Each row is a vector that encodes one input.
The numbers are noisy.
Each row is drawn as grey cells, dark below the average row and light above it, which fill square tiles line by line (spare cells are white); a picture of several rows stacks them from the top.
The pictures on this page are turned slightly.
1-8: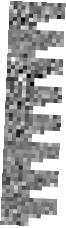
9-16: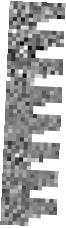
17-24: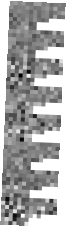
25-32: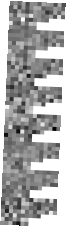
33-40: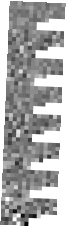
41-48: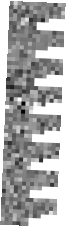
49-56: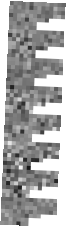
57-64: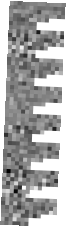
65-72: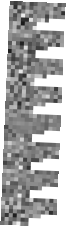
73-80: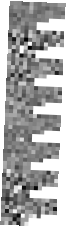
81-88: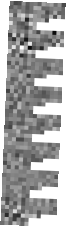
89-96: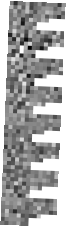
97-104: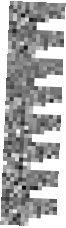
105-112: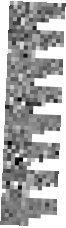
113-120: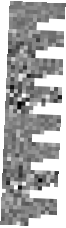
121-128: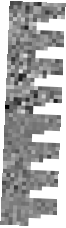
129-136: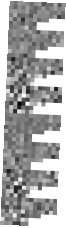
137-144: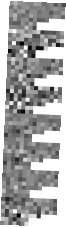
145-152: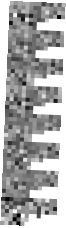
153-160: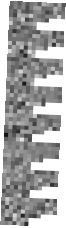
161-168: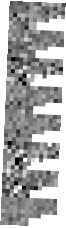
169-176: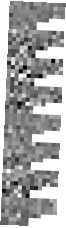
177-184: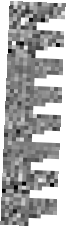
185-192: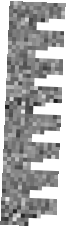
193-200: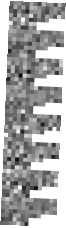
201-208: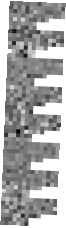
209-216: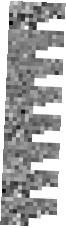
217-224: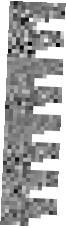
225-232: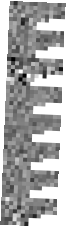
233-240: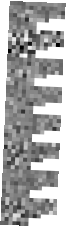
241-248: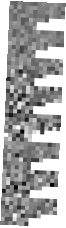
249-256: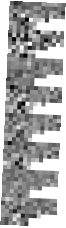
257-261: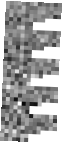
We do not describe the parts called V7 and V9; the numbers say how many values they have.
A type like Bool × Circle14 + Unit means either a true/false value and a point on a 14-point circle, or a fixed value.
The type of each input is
Bool × V7 + (Label4 + Line5) × V9.
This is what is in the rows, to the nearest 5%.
About 20% of them hold a true/false value and a value of V7. The rest hold a value of V9, together with either one of 4 labels, or a point on a 5-point line.
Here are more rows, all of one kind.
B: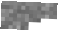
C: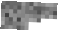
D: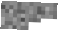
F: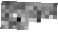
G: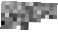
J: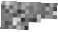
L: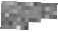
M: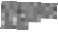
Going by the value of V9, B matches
F and G.
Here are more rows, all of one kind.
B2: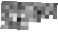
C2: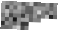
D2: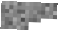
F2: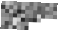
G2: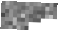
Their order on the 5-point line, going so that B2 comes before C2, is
G2, B2, D2, C2, F2.
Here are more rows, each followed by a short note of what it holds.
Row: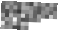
one of 4 labels and a value of V9
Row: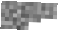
a true/false value and a value of V7
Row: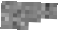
one of 4 labels and a value of V9
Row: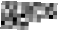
one of 4 labels and a value of V9
